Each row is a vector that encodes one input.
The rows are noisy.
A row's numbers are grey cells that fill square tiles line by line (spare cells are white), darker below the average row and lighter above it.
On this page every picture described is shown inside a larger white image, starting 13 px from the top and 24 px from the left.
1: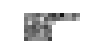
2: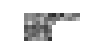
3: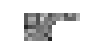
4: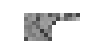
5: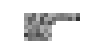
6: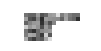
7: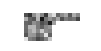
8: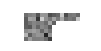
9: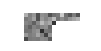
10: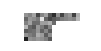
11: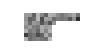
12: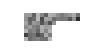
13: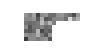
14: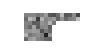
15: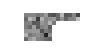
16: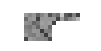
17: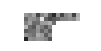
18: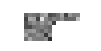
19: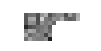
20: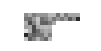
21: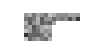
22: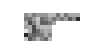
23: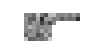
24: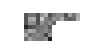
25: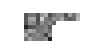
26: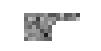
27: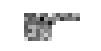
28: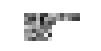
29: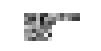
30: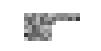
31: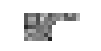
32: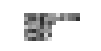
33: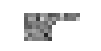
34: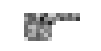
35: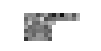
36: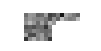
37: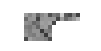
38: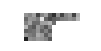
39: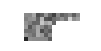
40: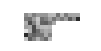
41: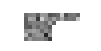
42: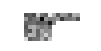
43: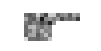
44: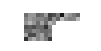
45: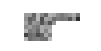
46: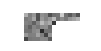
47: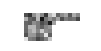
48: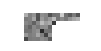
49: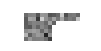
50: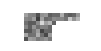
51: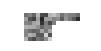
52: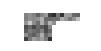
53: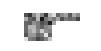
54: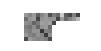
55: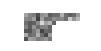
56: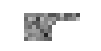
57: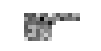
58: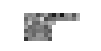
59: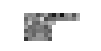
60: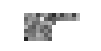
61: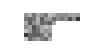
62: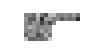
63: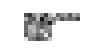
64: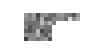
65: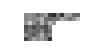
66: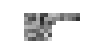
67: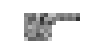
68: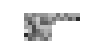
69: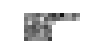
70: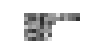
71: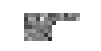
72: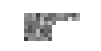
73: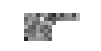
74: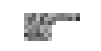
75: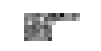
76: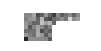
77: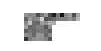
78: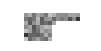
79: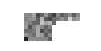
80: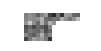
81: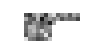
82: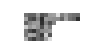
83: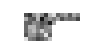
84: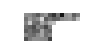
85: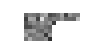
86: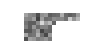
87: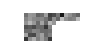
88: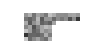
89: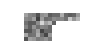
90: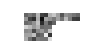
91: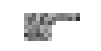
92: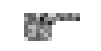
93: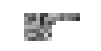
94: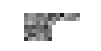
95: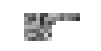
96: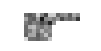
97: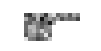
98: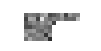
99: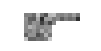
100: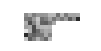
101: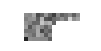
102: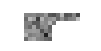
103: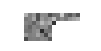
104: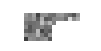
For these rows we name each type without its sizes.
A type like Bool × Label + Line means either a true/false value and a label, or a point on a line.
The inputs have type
Line + Tree.
